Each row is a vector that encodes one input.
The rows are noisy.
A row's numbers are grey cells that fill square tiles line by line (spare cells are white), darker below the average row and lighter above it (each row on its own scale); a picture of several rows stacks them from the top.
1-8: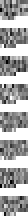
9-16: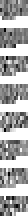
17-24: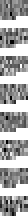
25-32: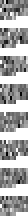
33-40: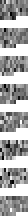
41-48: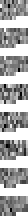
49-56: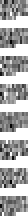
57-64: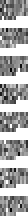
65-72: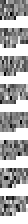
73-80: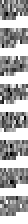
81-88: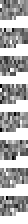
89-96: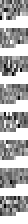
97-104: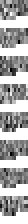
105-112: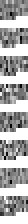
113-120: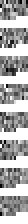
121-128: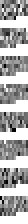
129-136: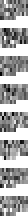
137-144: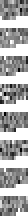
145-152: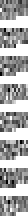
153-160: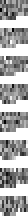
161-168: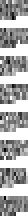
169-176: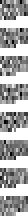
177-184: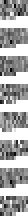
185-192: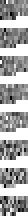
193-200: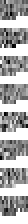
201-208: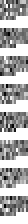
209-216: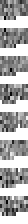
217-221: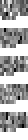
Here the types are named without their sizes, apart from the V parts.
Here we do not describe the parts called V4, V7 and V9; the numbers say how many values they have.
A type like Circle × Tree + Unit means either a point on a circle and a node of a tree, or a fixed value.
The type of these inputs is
Bool × Circle × ((Circle + Unit) × V4 + V7) × V9.
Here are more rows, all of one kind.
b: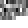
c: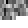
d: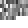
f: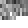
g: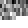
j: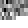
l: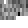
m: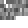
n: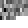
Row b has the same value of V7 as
c and g.
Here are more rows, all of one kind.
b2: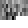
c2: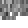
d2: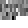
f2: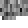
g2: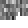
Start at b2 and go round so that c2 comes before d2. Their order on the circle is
b2, c2, g2, d2, f2.
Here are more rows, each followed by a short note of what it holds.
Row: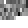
a point on a circle, a true/false value, a value of V7 and a value of V9
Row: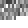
a point on a circle, a true/false value, a value of V7 and a value of V9
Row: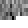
a point on a circle, a true/false value, a value of V4 and a value of V9
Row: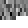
a point on each of two circles, a true/false value, a value of V4 and a value of V9
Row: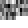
a point on a circle, a true/false value, a value of V4 and a value of V9
